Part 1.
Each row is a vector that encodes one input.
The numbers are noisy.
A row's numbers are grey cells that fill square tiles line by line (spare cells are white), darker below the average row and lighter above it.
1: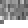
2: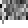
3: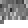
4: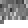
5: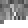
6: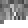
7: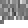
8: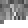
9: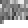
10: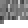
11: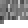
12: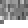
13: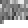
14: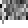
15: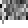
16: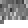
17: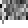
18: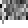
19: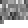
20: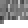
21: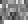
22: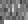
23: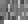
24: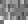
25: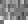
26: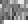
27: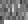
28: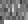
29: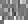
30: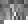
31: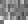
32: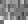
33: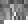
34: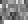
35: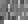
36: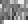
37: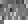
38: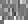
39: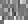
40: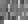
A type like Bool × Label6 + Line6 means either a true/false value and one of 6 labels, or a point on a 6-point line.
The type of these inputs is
Bool × Bool × Bool + Unit.
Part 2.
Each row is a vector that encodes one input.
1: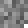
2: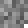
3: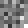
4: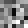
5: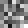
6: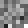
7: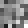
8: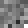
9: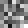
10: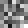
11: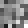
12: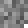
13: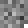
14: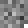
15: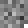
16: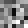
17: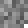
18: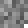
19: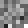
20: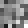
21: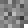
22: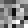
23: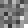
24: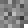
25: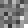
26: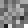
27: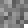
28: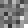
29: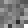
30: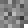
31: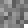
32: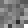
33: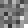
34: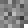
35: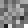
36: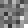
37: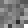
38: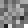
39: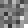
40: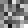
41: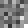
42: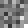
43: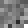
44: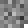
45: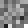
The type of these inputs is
Line8.
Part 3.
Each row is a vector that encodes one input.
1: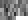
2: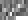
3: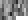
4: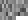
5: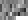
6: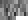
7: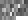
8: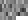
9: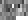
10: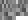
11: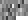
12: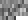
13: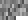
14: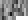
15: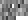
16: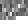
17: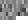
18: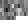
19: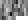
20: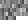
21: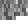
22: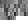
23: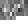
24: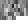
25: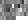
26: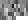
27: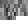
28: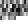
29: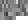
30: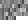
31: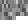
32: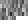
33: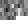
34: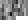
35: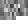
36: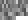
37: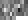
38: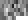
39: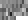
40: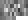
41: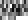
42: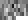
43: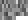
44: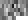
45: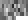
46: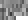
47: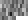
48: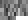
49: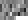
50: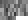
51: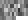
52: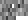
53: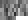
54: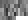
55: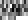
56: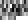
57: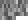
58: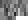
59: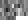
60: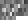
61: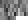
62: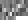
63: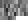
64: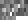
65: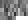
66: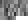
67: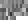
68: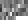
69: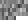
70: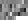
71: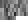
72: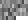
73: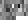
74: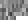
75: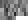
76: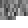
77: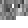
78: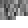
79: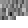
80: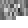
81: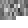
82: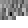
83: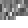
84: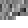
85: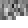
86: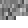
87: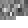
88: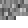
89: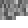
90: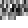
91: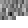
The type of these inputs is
Circle17 + Unit.
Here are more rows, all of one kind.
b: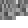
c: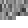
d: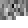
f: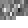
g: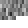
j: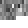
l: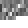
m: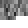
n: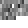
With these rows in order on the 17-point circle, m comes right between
b and j.
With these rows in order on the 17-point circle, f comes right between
d and l.
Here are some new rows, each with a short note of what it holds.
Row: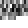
a fixed value
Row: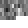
a point on a 17-point circle
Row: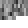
a point on a 17-point circle
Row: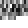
a fixed value
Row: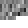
a point on a 17-point circle
